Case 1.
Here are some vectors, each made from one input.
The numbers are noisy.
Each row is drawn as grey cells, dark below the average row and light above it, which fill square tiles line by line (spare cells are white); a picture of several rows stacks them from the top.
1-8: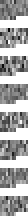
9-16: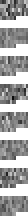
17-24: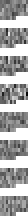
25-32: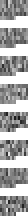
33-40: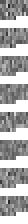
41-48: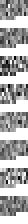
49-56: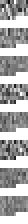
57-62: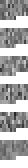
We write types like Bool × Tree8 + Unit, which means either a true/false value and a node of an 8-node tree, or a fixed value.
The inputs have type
Bool × Bool × Bool.
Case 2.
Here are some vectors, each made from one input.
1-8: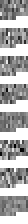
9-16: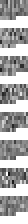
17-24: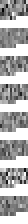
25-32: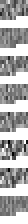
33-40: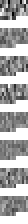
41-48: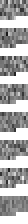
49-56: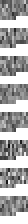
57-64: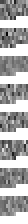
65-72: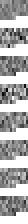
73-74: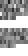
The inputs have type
Bool × Bool × Bool.
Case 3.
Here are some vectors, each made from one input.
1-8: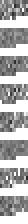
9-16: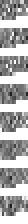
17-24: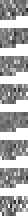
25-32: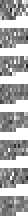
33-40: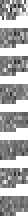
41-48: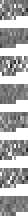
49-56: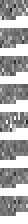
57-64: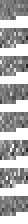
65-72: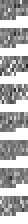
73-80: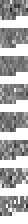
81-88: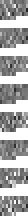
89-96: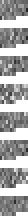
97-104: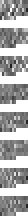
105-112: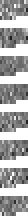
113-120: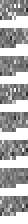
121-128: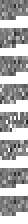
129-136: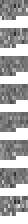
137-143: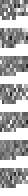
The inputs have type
Bool × Bool × Bool × Bool + Unit.
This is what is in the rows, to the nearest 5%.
About 5% of them hold a fixed value. The rest hold four true/false values.
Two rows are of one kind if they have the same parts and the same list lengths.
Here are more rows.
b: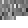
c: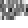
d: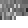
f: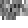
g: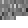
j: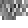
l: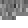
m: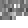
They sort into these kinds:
b, d, g, j, l, m
c, f

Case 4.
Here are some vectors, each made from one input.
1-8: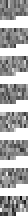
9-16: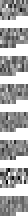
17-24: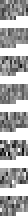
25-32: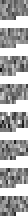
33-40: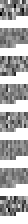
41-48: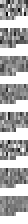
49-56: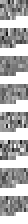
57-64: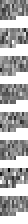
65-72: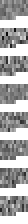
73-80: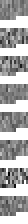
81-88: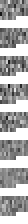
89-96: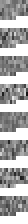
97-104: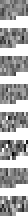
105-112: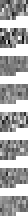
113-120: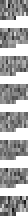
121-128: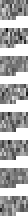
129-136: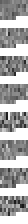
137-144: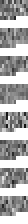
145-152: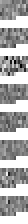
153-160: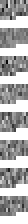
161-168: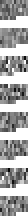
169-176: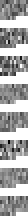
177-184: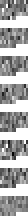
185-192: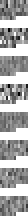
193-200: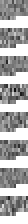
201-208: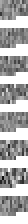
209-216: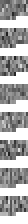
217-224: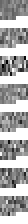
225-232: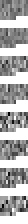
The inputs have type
Bool × Bool × Bool.
